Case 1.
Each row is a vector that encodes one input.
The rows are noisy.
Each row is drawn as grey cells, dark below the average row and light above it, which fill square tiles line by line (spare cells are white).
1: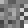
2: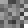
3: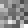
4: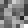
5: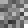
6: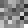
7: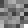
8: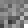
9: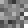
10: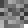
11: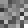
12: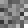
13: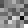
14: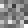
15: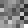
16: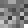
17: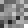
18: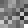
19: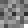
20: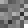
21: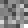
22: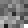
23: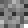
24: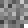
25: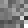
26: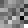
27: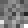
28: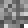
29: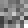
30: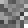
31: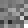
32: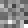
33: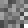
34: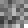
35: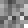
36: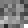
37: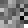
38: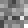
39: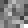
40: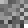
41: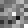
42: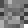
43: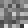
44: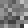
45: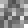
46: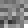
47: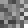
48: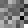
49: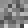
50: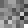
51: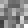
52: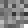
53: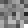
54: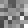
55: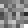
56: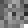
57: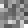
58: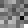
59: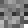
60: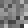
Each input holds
a node of an 8-node tree and a true/false value.
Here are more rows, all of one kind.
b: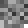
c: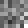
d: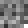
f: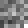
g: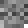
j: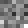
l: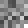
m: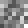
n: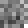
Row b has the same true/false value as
d, g and j.
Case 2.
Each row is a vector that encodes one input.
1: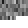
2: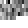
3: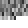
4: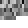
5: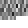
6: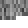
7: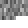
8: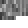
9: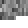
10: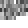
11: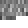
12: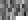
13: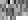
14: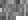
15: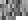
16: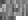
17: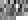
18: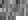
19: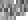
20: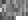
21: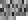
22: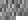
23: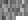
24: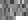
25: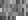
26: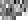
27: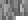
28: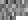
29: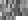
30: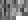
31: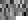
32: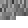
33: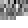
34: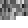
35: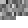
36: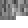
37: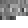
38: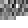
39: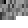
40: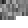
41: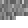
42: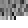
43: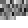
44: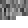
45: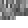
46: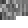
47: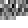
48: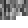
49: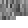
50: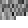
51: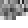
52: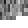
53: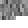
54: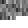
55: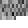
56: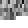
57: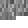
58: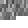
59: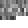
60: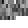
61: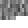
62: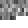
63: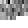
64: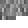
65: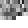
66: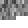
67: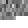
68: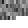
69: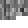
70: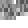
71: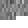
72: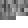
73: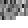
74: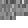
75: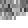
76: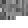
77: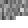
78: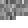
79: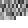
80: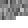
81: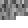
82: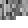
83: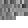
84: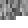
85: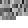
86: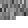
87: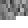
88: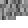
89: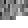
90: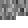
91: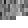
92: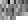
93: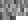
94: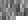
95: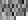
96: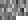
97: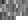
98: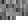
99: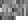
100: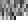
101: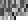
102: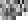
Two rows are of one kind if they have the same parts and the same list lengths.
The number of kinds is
2.
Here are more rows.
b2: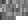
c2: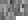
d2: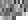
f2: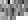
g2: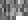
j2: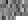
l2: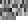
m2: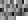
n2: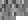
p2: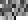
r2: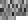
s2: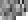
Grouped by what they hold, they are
b2, c2, g2, j2, n2
d2, f2, l2, m2, p2, r2, s2

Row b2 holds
three true/false values.
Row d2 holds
one of 8 labels.
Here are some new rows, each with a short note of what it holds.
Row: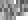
one of 8 labels
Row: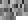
one of 8 labels
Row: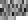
one of 8 labels
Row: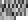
one of 8 labels
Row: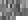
three true/false values
